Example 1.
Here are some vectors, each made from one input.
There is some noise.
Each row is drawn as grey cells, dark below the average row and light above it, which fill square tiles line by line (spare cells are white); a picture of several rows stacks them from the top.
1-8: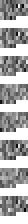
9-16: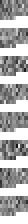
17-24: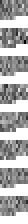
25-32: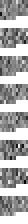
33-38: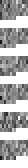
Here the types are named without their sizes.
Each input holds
either a point on a line, or three true/false values.
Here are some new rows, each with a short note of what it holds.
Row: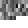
a point on a line
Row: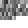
a point on a line
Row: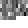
a point on a line
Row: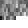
three true/false values
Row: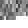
three true/false values
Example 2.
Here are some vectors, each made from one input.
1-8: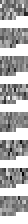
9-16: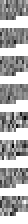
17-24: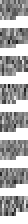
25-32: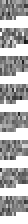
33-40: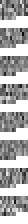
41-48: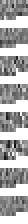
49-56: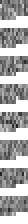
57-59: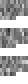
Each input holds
either a point on a 6-point line, or a point on an 8-point line.
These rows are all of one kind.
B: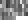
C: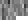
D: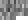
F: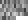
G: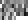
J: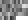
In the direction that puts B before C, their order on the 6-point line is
D, J, G, F, B, C.
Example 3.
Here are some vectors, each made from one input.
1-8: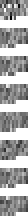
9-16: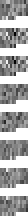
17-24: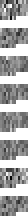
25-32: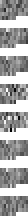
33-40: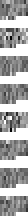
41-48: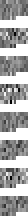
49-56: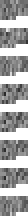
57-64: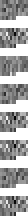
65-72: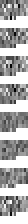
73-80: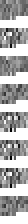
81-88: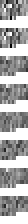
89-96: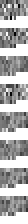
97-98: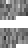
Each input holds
either a point on a 4-point line, or a point on a 7-point line.
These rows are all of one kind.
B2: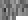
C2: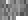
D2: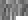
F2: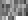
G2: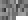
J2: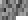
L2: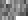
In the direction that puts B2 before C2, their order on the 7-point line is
J2, G2, B2, D2, C2, L2, F2.
